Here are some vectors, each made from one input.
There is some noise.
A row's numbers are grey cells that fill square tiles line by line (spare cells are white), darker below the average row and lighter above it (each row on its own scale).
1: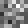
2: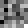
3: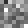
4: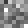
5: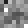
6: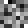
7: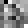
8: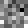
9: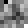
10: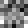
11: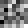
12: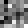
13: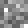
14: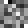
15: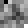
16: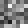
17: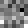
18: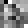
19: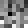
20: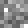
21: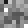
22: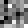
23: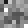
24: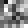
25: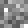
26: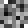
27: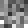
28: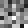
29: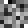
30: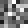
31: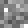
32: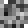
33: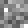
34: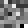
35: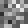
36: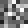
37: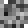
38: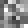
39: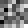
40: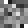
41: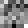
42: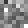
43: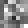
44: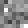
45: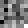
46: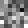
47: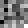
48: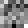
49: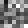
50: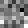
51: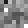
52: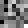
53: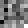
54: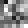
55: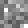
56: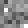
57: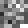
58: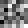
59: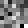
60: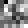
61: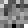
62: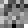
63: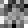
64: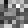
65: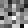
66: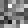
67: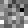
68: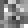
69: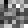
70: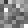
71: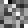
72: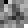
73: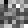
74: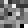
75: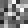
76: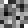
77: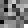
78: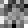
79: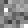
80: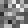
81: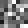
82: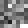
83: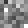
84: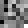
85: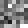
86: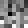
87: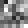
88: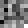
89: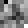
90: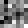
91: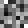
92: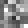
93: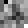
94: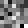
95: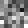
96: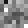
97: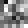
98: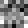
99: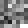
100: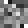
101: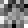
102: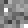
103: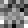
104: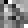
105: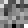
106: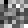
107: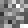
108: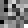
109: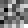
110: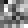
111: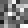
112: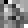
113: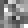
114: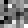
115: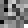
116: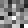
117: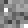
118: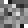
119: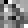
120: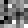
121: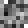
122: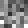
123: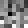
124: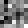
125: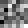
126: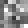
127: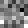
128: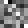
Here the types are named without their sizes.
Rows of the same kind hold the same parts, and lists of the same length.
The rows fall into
2 kinds.
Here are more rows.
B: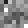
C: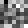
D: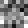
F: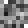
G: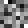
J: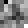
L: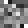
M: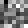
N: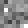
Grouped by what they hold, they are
B, C, J, M, N
D, F, G, L

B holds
four true/false values.
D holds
a point on a circle.
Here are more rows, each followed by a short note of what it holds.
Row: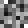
a point on a circle
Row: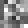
four true/false values
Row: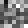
four true/false values
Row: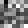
four true/false values
